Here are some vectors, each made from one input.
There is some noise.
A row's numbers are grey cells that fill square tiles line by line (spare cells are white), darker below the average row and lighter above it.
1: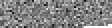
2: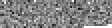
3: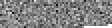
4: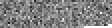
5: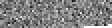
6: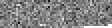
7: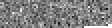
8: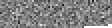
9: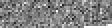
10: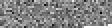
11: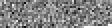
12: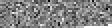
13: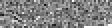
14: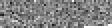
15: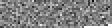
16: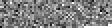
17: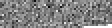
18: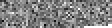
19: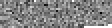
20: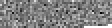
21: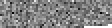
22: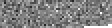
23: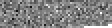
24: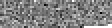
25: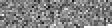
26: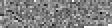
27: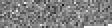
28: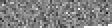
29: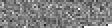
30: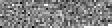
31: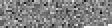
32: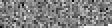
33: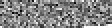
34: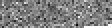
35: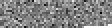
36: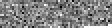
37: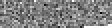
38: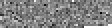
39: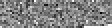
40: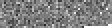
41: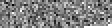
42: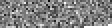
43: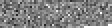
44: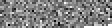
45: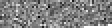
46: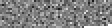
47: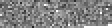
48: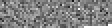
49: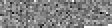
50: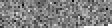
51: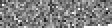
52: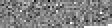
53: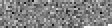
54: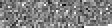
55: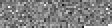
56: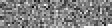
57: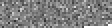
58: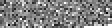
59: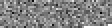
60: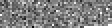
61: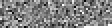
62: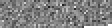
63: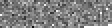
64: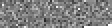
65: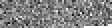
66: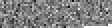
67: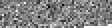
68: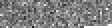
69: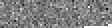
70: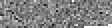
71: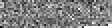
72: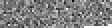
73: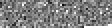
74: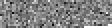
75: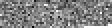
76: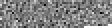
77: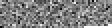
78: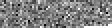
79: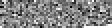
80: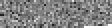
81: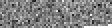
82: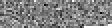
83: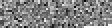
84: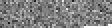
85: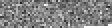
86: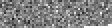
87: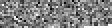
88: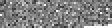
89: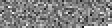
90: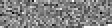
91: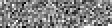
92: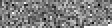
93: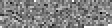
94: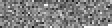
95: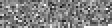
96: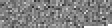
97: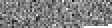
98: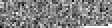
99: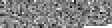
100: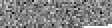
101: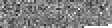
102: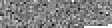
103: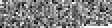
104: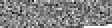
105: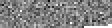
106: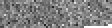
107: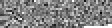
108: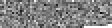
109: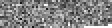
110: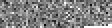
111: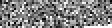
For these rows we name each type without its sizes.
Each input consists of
a point on a line, together with either a fixed value, or three true/false values.
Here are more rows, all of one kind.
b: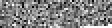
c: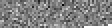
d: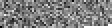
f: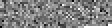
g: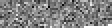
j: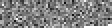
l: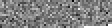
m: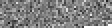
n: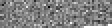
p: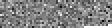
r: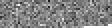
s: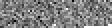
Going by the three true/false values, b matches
c, g and r.
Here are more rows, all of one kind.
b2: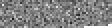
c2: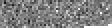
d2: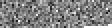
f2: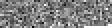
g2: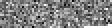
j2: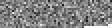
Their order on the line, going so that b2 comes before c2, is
b2, c2, j2, f2, g2, d2.
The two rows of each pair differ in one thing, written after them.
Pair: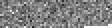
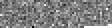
one of the three true/false values
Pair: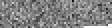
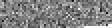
one of the three true/false values
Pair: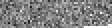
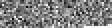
one of the three true/false values
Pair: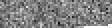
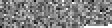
one of the three true/false values
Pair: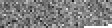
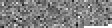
one of the three true/false values
